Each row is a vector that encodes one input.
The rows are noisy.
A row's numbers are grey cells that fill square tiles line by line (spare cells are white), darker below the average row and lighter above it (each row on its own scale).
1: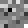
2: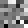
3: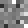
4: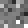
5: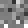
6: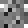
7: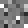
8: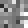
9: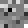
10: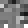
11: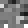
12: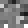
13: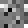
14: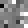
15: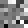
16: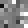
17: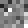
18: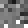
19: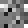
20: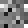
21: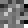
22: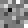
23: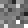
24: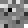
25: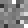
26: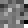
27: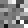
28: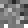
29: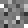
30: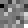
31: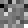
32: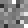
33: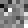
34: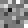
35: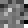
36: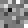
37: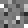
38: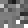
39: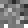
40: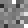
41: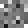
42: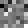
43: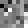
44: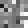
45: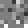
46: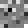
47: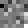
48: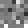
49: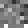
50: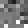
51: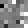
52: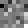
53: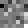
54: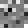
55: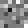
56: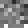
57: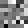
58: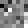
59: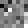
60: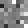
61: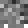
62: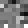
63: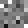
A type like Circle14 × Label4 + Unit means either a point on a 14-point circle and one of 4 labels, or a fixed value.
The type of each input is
Bool × Line9.
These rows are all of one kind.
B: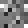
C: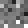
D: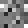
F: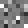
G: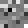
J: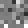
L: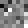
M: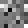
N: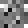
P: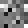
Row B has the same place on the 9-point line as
D, M, N and P.
